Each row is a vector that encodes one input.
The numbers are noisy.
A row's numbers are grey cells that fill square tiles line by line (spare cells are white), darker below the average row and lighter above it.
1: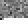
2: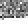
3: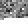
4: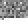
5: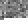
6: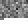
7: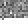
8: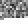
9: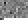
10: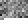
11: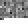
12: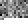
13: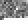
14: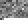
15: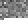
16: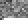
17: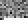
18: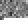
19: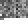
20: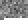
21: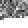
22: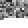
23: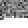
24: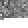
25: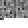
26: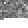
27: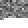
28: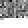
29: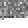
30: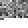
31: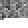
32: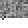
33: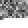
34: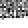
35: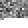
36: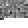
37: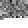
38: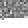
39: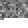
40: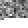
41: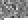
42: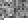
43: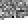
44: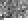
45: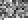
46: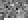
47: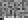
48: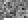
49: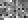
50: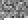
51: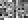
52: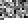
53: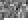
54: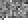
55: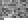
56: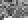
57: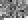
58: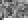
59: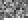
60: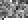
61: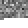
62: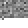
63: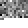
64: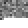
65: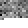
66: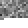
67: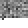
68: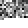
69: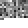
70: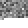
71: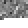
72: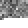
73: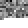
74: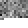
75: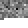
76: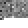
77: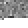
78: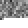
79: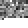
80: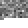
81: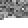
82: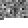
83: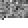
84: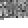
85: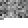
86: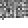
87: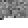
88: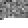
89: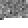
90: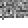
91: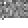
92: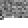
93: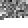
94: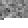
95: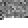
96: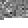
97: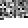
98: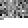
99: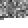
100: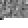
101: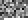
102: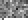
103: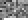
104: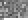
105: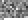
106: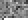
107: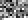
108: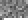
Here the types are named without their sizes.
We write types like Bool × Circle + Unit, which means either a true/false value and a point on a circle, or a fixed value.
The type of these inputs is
(Bool × Bool × Bool + Unit) × Line.
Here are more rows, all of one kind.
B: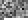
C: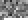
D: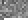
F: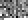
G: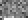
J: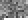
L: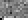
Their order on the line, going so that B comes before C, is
F, D, B, J, C, L, G.
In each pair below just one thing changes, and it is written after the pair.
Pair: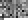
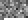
one of the three true/false values
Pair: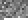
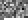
one of the three true/false values
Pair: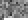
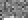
the place on the line
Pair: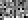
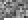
the place on the line
